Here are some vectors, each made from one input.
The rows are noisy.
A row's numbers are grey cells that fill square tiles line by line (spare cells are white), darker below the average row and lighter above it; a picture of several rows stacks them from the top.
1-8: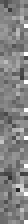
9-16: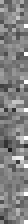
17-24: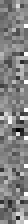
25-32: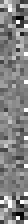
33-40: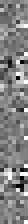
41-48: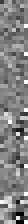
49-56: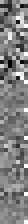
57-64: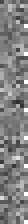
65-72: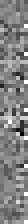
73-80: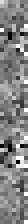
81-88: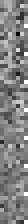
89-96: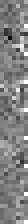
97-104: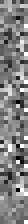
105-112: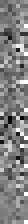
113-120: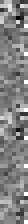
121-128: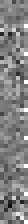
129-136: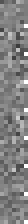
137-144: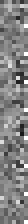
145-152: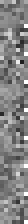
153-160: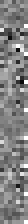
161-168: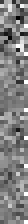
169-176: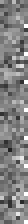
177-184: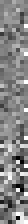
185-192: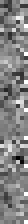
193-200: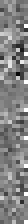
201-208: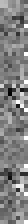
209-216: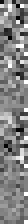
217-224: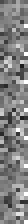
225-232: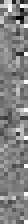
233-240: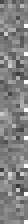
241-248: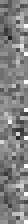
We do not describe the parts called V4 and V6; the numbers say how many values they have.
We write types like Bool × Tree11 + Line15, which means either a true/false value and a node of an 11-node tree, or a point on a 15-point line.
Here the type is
(Bool × Bool × Bool × Bool × V6 + List2(Line8)) × V4.
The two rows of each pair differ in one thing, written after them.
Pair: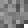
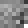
the value of V4
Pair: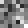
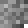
the value of V4
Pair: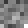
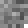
the place on the 8-point line in item 2 of the list
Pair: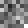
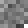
the place on the 8-point line in item 2 of the list
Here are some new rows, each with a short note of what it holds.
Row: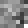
a value of V4, together with a list of one item
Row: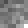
four true/false values, a value of V4 and a value of V6
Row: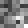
four true/false values, a value of V4 and a value of V6
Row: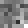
four true/false values, a value of V4 and a value of V6
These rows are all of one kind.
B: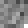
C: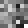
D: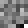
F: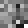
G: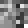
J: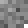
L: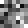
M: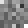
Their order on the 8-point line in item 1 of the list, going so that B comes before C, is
B, J, L, M, G, D, F, C.
